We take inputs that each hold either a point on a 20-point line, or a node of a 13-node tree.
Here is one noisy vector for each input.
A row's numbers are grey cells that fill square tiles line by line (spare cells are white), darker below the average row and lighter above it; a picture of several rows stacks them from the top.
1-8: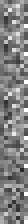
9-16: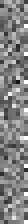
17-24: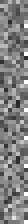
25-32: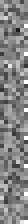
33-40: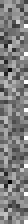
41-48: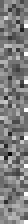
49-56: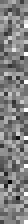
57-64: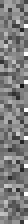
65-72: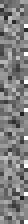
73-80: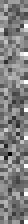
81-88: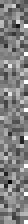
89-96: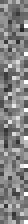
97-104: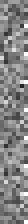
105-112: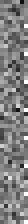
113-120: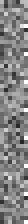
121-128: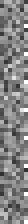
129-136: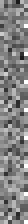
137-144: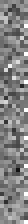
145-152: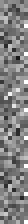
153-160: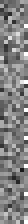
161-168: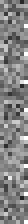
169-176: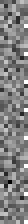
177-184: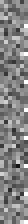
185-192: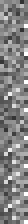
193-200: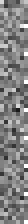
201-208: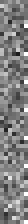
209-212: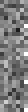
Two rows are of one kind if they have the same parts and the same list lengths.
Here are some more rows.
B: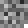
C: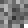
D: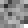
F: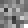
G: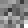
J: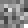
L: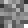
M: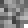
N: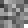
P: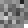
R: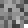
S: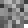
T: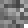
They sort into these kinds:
B, C, G, P
D, F, J, L, M, N, R, S, T

